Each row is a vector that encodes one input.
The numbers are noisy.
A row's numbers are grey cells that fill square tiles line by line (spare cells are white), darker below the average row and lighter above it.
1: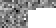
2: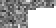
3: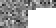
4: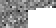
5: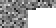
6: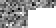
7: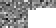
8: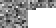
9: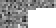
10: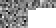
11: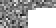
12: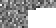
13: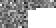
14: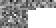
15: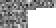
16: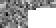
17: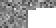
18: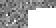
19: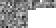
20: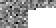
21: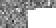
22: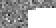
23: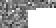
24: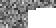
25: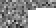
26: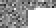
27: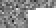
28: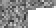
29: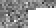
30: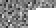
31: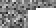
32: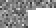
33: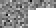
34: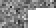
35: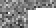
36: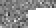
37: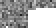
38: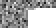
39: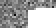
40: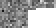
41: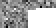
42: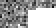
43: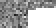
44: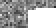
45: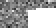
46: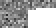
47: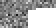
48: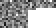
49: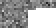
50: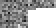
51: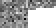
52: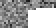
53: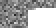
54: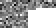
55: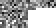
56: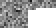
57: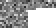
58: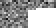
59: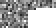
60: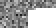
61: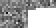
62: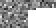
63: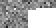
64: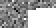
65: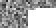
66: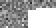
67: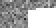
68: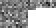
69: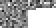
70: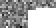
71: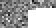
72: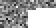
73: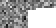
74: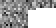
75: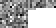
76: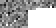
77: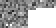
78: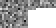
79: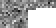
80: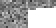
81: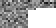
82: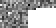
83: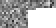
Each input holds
a point on an 8-point circle, together with either a point on a 3-point line and a point on a 6-point line, or three true/false values.
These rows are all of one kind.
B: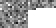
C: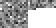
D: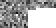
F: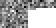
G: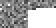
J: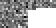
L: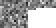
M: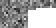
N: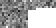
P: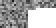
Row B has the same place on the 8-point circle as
C, G and L.
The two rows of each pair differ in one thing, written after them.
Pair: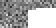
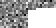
the place on the 3-point line
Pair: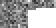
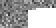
the place on the 8-point circle
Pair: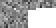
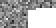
the place on the 3-point line
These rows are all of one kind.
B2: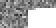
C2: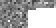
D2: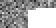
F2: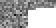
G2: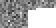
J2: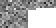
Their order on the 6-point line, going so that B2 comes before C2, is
B2, G2, C2, J2, F2, D2.
